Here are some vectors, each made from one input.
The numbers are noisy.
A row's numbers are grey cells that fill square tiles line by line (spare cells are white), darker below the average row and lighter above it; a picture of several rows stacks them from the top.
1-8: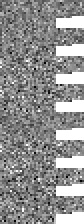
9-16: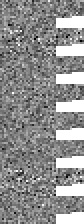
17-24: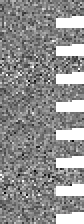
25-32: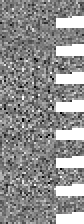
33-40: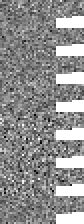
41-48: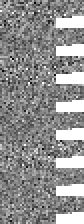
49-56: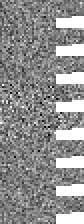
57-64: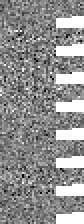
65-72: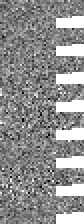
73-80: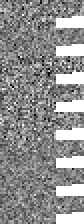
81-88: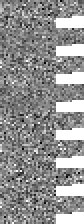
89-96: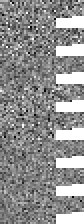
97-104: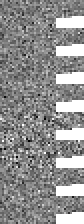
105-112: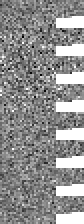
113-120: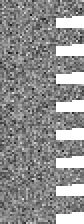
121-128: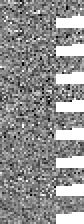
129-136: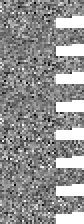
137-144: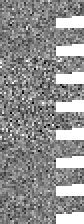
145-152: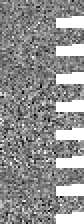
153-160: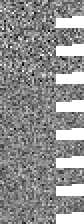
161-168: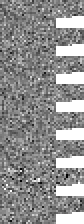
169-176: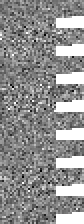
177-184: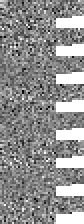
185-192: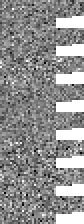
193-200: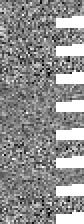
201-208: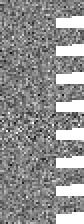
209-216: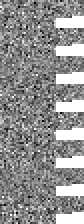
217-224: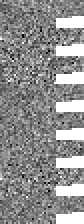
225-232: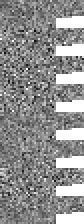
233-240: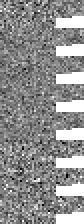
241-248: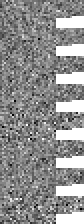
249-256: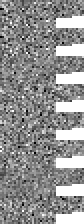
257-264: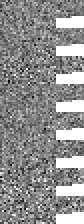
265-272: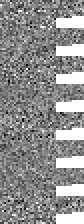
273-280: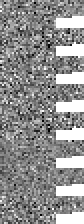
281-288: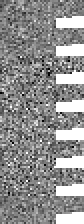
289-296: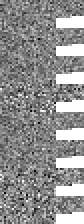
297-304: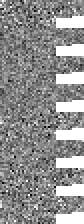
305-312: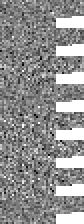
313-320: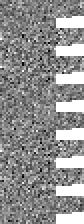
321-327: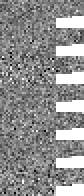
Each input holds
either a node of a 16-node tree, or four true/false values, or a list of up to three points on a 14-point circle.
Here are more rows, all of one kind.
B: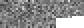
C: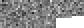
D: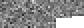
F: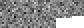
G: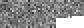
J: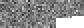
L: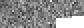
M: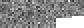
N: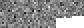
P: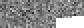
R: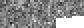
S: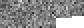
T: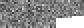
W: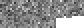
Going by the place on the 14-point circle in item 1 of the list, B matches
G, J and T.
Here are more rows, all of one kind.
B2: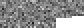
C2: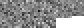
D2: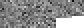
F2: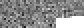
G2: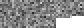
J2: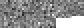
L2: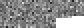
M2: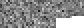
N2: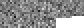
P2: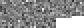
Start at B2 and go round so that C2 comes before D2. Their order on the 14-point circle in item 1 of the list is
B2, P2, C2, N2, M2, J2, G2, F2, L2, D2.
